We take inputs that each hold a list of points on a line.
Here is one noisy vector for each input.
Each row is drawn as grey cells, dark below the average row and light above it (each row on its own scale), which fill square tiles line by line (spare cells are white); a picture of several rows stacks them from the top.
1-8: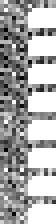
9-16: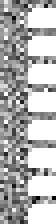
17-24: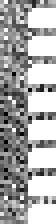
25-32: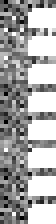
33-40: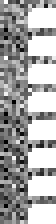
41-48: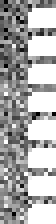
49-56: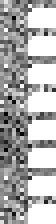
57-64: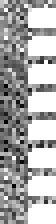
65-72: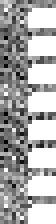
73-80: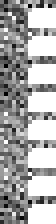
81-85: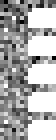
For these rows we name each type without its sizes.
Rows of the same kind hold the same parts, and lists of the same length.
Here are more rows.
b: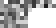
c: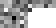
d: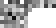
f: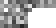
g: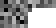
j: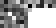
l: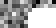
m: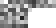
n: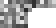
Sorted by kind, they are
b, c, d, f, m, n
g, j
l

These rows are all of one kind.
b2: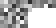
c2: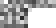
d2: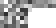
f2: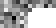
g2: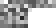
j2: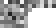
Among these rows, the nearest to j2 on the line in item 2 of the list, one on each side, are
c2 and d2.
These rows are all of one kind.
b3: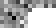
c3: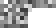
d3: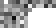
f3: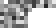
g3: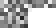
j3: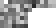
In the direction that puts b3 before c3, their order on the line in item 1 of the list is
b3, d3, f3, j3, c3, g3.
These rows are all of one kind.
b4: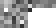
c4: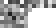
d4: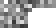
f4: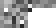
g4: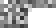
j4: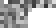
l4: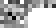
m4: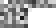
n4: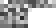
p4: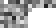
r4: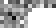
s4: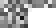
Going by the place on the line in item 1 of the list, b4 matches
d4 and f4.
